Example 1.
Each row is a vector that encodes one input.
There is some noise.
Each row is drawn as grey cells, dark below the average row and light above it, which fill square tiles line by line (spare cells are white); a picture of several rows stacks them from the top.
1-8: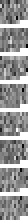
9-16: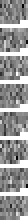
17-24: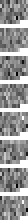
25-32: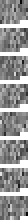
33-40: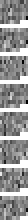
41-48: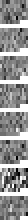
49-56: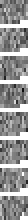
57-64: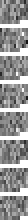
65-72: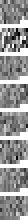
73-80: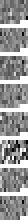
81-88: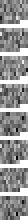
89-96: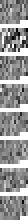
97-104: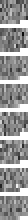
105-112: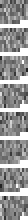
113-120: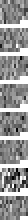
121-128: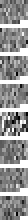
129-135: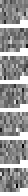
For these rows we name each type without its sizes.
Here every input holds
either a point on a circle, or a fixed value.
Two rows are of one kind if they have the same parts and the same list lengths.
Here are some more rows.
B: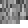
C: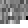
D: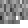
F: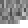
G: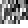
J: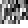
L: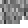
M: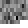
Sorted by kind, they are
B, C, D, F, L, M
G, J

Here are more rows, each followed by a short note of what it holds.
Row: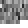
a point on a circle
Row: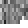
a point on a circle
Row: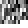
a fixed value
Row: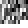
a fixed value
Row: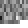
a point on a circle
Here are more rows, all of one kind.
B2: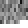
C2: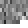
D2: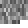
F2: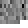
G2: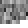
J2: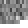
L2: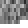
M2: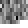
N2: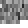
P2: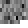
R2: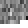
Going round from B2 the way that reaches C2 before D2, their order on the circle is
B2, L2, C2, D2, F2, P2, M2, J2, G2, N2, R2.
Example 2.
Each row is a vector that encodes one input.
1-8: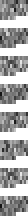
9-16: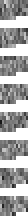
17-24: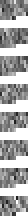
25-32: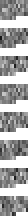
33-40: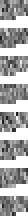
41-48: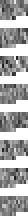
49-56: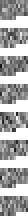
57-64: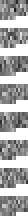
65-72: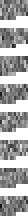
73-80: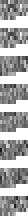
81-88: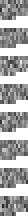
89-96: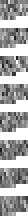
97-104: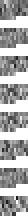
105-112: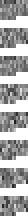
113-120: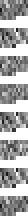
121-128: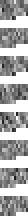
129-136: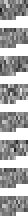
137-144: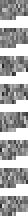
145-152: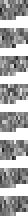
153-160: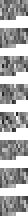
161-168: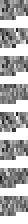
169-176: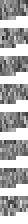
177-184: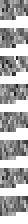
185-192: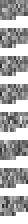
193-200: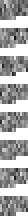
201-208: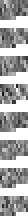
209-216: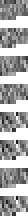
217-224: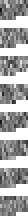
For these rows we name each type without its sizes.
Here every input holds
a point on a line.
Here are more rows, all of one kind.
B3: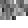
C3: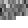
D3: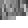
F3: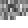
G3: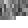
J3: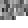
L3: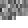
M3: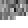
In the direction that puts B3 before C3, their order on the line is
B3, J3, L3, C3, G3, D3, M3, F3.
